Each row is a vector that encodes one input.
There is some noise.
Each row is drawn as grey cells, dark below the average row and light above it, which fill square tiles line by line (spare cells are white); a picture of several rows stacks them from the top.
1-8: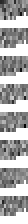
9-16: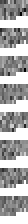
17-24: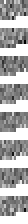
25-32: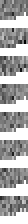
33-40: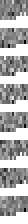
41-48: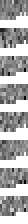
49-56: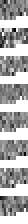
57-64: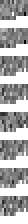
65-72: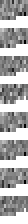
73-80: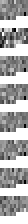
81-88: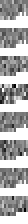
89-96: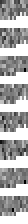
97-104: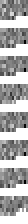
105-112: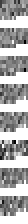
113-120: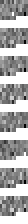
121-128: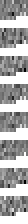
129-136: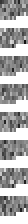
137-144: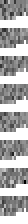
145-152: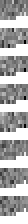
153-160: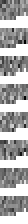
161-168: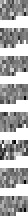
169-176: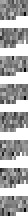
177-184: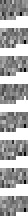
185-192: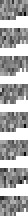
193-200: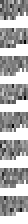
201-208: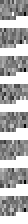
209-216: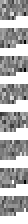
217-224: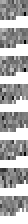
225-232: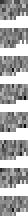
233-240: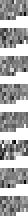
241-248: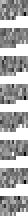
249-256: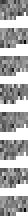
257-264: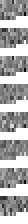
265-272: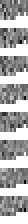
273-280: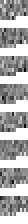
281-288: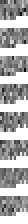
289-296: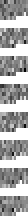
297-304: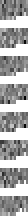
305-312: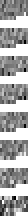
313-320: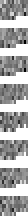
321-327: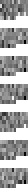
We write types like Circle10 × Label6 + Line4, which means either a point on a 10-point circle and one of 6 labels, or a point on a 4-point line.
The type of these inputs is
List2(Line15).
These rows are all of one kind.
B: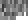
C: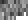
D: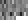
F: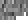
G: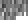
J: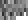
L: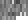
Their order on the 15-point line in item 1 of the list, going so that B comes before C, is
G, B, L, F, D, J, C.
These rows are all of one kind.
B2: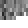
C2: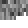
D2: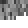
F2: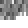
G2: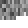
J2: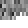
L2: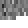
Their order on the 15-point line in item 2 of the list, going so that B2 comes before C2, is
L2, B2, D2, C2, G2, F2, J2.
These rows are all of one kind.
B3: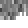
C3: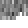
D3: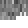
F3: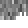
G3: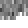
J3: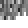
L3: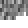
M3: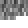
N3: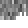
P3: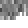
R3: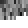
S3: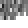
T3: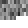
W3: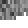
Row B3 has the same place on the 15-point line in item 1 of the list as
G3, P3 and S3.
